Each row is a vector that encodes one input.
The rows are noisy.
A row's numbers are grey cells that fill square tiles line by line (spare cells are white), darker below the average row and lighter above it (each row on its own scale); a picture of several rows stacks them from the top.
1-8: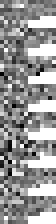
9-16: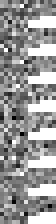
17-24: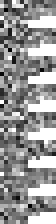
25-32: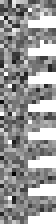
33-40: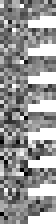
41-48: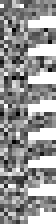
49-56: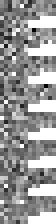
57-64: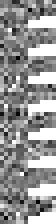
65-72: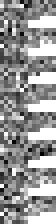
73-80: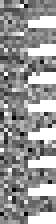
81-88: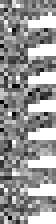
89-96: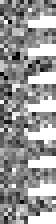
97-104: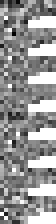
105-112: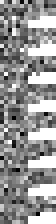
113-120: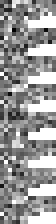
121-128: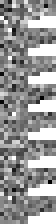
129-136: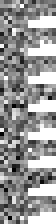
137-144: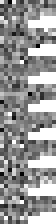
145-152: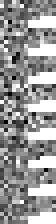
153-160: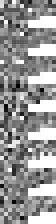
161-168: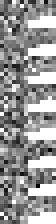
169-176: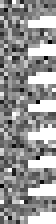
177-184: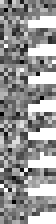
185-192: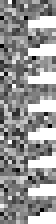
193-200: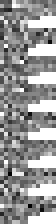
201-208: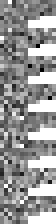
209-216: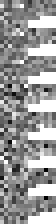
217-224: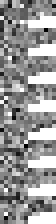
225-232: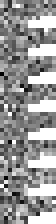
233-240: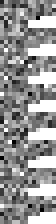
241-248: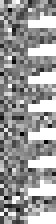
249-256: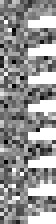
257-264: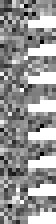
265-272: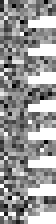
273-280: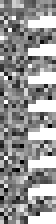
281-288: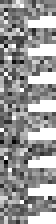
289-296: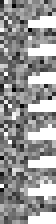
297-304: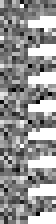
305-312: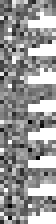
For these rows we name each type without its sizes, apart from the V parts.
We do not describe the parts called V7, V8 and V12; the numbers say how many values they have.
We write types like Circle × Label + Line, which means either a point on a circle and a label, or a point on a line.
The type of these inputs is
Bool × Bool × Bool × Bool × V8 + Line × (Tree + Unit) × V7 × V12.
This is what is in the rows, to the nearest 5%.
About 50% of them hold a point on a line, a value of V7 and a value of V12, together with either a fixed value, or a node of a tree. The rest hold four true/false values and a value of V8.
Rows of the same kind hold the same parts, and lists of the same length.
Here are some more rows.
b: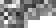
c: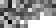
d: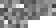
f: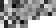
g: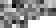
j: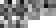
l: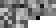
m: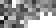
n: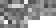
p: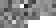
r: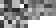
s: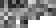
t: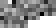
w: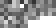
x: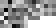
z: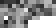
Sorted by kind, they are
b, c, j, m, r, x
d, n, p, w
f, g, l, s, t, z

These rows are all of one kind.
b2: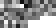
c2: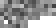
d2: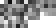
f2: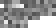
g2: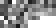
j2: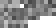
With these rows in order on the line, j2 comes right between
c2 and f2.
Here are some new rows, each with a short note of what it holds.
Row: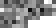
four true/false values and a value of V8
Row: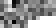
four true/false values and a value of V8
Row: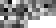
a point on a line, a value of V7 and a value of V12
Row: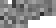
four true/false values and a value of V8
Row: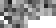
a point on a line, a value of V7 and a value of V12
